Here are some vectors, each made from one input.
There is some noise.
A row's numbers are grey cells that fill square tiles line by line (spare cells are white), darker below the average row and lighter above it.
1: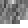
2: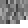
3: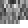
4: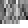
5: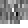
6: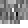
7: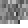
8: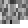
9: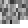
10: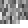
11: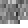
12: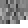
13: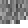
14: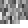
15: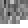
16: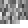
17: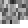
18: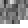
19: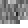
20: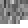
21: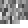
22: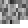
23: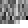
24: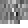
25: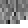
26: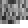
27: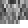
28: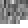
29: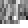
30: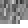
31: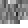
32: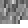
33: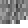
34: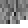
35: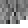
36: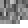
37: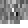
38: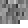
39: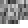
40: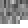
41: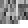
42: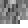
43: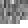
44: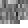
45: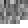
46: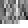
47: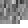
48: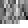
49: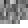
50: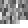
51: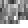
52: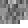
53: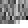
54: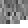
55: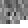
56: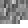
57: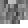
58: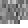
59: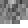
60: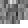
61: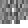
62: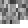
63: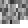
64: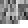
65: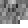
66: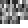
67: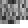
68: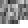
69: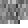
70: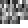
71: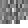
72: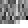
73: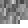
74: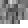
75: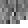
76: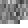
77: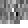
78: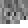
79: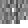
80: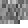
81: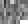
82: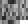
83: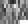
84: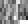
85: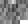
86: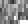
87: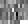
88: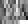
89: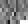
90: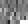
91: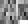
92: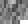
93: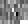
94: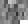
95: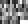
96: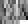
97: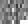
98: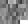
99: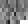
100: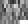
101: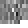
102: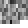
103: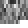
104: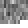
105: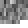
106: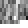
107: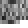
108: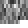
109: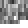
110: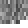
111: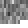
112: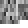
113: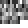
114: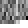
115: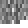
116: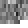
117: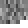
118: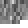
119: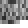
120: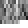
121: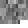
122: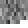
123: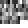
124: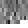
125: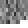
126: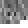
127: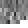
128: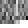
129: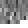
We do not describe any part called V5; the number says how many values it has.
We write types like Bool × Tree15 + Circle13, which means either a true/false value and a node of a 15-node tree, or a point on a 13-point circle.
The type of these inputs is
Bool × V5 + List2(Line6).
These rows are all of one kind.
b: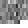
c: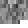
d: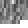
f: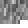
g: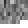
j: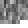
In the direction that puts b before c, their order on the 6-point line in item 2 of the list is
b, f, c, d, g, j.
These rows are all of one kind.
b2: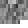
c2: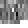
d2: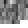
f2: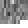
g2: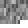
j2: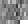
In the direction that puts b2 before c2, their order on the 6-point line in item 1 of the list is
f2, g2, d2, b2, j2, c2.
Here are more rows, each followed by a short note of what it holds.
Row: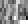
a true/false value and a value of V5
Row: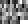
the empty list
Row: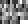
the empty list
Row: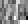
a true/false value and a value of V5
